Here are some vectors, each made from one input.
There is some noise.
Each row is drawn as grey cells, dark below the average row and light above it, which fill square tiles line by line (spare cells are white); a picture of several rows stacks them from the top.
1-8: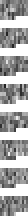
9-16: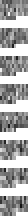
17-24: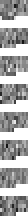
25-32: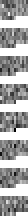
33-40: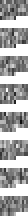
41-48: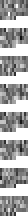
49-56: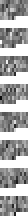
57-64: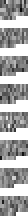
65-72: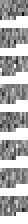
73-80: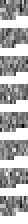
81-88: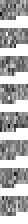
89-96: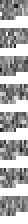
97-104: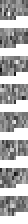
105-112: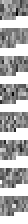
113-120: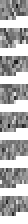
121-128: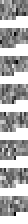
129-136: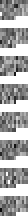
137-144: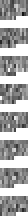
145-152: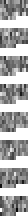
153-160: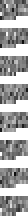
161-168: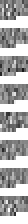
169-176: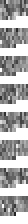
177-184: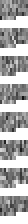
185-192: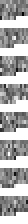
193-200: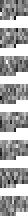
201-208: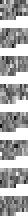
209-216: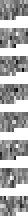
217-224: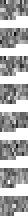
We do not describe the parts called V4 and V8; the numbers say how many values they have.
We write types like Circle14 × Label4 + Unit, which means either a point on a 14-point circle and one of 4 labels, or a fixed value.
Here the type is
(Label7 × V8 + V4) × Tree9 + Line5.
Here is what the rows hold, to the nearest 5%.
About 15% of them hold a point on a 5-point line. The rest hold a node of a 9-node tree, together with either one of 7 labels and a value of V8, or a value of V4.
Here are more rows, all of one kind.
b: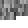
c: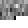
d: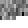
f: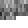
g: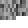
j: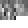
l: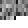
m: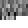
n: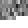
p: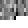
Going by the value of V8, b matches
l, m and n.
